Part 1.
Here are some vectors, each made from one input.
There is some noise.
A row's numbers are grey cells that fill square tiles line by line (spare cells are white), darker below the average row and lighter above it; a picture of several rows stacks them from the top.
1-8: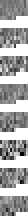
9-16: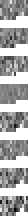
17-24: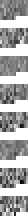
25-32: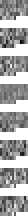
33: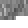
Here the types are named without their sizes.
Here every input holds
either a point on a circle, or a fixed value.
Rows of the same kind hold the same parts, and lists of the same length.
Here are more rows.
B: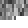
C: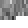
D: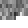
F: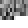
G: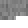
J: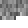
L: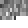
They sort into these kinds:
B, D, F, G, J, L
C

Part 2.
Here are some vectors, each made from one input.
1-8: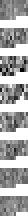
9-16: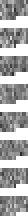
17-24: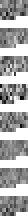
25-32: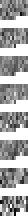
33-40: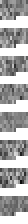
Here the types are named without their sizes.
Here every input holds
a point on a circle.
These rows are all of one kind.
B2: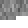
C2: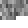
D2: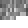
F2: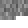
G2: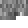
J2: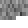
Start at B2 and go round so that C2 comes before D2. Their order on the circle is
B2, C2, J2, G2, F2, D2.
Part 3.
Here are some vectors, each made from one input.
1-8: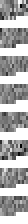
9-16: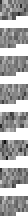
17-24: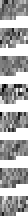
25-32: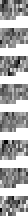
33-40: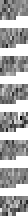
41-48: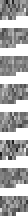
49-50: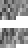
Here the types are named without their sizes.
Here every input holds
a point on a line.
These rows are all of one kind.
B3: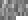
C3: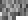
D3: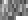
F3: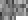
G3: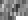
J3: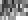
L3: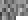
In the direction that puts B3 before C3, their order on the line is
J3, F3, L3, G3, B3, D3, C3.
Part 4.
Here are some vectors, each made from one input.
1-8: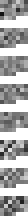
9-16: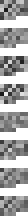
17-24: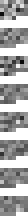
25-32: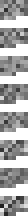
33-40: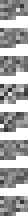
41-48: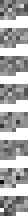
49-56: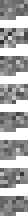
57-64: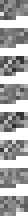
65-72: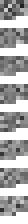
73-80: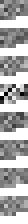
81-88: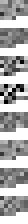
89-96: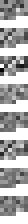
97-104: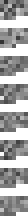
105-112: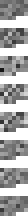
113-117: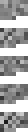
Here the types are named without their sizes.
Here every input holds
a point on a circle.
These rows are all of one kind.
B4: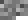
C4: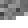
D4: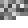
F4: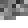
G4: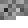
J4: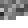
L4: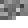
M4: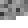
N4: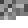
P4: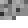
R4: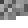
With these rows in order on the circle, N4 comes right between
F4 and R4.
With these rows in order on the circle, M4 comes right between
C4 and P4.
